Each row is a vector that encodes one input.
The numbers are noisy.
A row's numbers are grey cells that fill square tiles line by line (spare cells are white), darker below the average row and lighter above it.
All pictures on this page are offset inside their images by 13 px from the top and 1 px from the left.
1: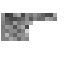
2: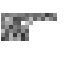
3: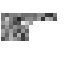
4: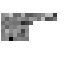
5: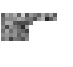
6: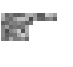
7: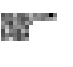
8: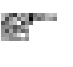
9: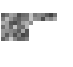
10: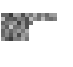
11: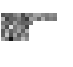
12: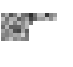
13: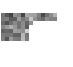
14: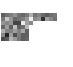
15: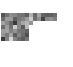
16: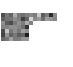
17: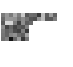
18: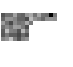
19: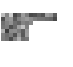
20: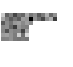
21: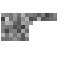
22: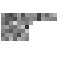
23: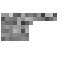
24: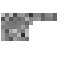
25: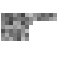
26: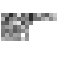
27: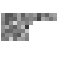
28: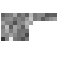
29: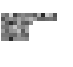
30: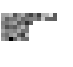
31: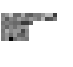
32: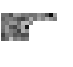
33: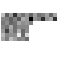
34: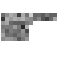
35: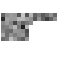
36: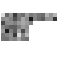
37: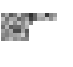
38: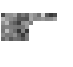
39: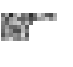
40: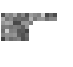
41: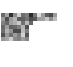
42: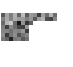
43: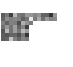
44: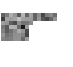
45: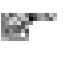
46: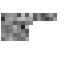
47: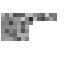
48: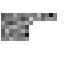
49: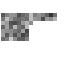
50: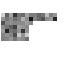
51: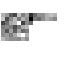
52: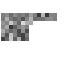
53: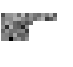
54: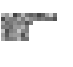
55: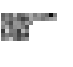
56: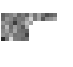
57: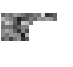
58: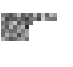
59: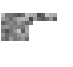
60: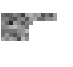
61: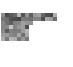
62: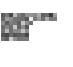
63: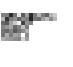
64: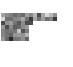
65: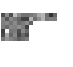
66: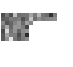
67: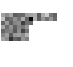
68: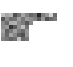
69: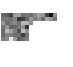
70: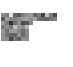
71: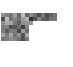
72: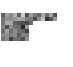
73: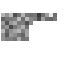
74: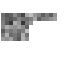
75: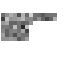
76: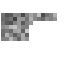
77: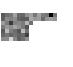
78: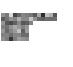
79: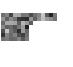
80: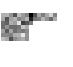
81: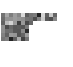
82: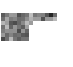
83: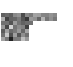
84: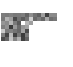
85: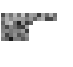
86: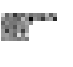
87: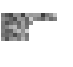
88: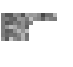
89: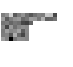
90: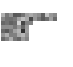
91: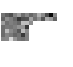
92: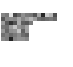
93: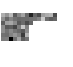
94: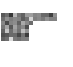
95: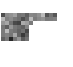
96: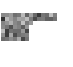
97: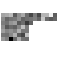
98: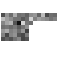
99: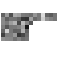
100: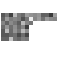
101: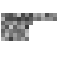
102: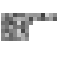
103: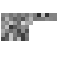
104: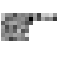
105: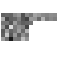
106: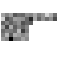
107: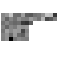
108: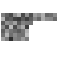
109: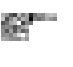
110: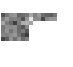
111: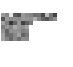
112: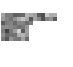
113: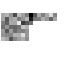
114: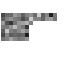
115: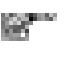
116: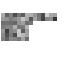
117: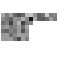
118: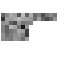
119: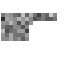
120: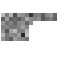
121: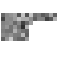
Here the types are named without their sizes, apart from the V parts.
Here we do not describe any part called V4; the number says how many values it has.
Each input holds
a point on a circle, together with a list of items, each either a point on a line, or a value of V4.
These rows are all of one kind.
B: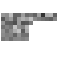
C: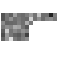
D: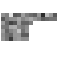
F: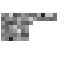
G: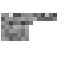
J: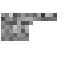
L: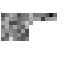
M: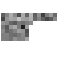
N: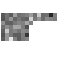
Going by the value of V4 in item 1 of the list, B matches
C, J and N.
